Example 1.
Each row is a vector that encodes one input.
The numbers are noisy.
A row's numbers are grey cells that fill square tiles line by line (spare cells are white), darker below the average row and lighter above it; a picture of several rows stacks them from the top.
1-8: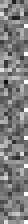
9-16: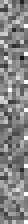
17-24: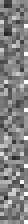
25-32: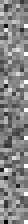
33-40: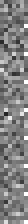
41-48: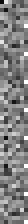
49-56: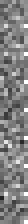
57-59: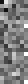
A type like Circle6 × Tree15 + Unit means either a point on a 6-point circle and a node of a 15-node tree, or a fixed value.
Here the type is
Bool × Label6.
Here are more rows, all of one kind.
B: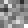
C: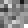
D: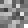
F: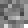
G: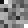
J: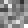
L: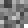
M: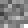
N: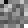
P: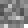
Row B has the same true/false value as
C, D, G and J.
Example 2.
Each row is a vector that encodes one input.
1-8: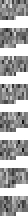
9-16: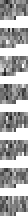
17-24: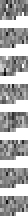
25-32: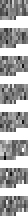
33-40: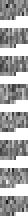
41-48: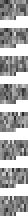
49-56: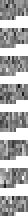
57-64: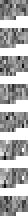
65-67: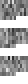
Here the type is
Bool × Label6.
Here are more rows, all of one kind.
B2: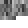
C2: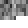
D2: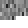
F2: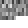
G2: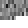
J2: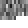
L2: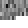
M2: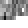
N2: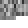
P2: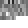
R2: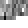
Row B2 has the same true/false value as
C2 and J2.
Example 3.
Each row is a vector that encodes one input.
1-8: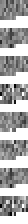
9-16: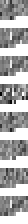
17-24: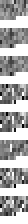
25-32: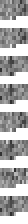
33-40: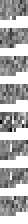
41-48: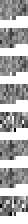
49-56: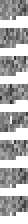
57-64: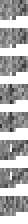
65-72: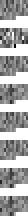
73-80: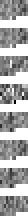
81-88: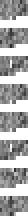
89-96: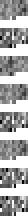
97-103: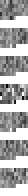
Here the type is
Bool × Label5.
